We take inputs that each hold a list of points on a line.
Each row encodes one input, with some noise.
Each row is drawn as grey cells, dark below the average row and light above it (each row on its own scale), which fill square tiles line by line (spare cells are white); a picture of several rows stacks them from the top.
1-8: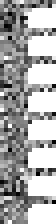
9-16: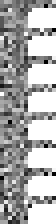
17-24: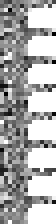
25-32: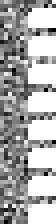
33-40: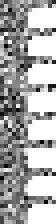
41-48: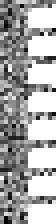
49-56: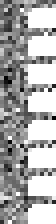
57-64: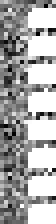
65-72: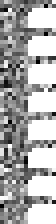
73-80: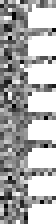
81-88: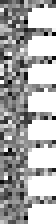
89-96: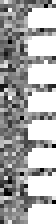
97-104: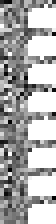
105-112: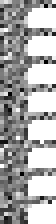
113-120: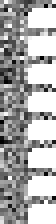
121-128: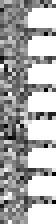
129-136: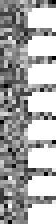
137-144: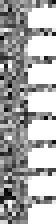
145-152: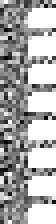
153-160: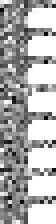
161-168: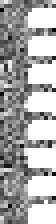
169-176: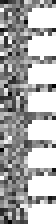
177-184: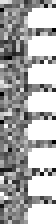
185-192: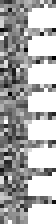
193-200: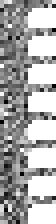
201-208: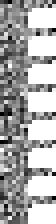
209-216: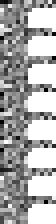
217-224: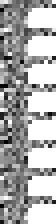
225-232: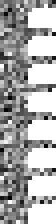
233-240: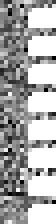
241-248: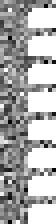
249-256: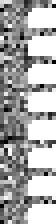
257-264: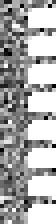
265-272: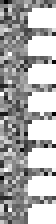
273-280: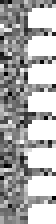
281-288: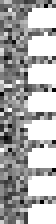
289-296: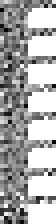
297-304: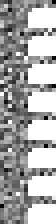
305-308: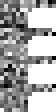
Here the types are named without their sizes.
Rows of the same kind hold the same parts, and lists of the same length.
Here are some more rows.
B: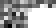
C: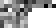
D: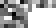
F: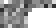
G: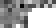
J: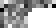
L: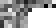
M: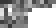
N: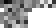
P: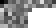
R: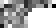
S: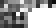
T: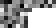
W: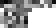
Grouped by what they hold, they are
B, G, M, N, P, S, T, W
C, F, J, L, R
D

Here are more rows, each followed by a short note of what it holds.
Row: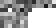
a list of one item
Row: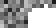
a list of two items
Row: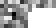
the empty list
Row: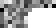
a list of one item
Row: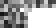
a list of two items
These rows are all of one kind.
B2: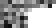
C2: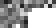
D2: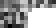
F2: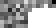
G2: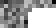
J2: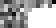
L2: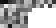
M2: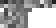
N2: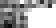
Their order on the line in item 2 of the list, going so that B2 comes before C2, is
F2, D2, G2, M2, J2, L2, B2, C2, N2.
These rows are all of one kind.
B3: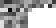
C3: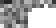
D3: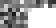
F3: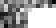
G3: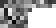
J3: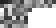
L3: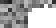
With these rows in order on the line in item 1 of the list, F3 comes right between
B3 and D3.
